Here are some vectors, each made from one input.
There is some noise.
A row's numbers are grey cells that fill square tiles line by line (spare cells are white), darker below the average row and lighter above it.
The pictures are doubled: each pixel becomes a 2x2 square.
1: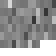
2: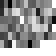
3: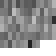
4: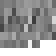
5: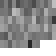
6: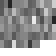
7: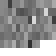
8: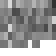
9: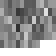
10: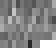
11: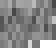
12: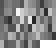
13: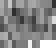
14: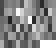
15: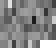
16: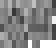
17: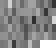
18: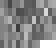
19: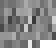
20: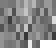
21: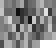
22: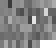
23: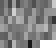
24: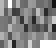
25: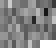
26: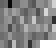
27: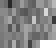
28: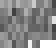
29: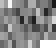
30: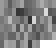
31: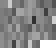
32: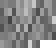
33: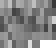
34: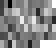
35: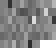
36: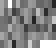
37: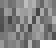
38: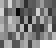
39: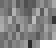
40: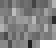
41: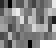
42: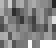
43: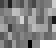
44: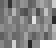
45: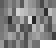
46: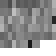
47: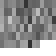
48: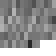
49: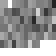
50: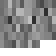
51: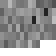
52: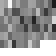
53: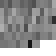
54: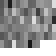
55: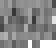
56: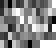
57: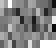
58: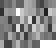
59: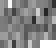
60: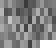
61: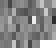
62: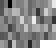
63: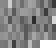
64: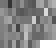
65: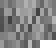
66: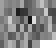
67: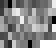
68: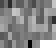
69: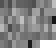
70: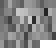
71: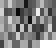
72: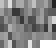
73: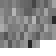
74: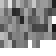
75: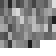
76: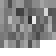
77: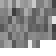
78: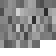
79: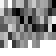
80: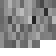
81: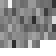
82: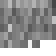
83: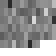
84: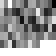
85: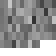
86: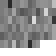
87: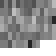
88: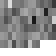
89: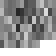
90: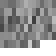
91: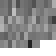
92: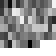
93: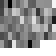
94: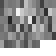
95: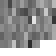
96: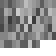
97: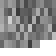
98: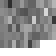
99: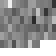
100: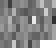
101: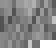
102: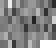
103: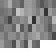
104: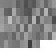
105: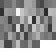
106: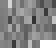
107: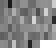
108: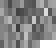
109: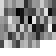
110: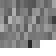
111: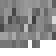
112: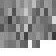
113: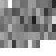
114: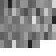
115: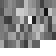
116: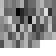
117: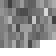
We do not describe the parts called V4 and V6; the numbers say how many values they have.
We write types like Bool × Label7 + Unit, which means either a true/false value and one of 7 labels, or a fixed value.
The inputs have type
Bool × (Tree7 + V4 × V6).
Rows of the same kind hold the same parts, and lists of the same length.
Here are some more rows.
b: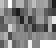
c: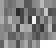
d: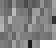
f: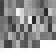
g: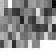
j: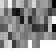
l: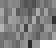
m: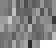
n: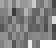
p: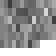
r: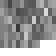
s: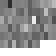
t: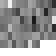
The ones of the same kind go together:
b, c, j, n, p, r, s
d, f, g, l, m, t

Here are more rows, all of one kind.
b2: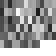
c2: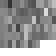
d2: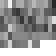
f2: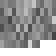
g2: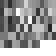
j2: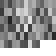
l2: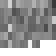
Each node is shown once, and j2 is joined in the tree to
f2.
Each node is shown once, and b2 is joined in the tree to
d2, f2 and g2.
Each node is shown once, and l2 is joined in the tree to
d2.
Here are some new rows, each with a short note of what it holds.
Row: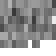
a node of a 7-node tree and a true/false value
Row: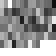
a true/false value, a value of V4 and a value of V6
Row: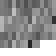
a true/false value, a value of V4 and a value of V6
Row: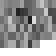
a node of a 7-node tree and a true/false value
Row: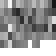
a node of a 7-node tree and a true/false value
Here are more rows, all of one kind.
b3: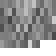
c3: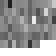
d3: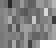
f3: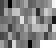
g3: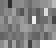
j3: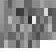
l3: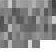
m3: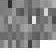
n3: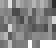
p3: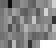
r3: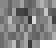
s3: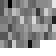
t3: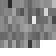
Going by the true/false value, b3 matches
l3 and n3.
